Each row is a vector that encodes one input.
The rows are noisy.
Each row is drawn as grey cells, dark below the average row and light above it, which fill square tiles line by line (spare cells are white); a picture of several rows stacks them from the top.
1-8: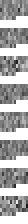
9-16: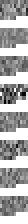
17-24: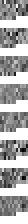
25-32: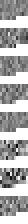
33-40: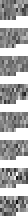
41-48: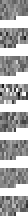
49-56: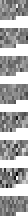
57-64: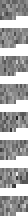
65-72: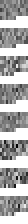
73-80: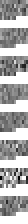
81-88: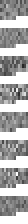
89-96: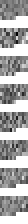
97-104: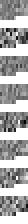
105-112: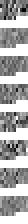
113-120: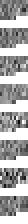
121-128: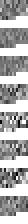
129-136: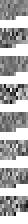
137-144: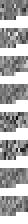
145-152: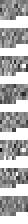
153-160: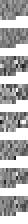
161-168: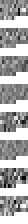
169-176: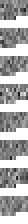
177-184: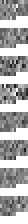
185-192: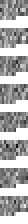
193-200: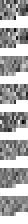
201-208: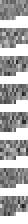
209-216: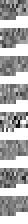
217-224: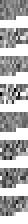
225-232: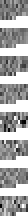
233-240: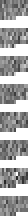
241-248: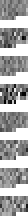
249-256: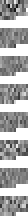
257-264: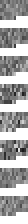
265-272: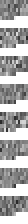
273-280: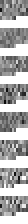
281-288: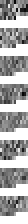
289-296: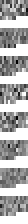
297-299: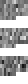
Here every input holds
a point on an 11-point line, together with either a point on an 11-point circle and a true/false value, or a fixed value.
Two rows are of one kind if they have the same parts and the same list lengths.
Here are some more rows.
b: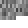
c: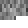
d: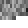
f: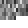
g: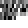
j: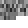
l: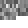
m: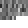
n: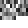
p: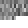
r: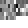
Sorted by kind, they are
b, d, f, j, p, r
c, g, l, m, n

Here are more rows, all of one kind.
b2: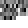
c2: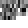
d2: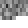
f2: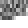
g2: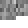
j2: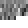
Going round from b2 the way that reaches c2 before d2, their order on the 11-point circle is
b2, c2, j2, g2, f2, d2.
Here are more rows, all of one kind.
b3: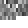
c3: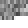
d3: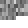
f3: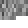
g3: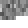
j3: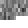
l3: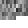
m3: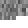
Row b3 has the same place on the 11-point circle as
d3 and f3.
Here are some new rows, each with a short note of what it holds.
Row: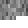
a point on an 11-point line
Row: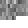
a point on an 11-point circle, a point on an 11-point line and a true/false value
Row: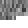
a point on an 11-point line
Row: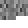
a point on an 11-point circle, a point on an 11-point line and a true/false value
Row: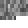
a point on an 11-point line
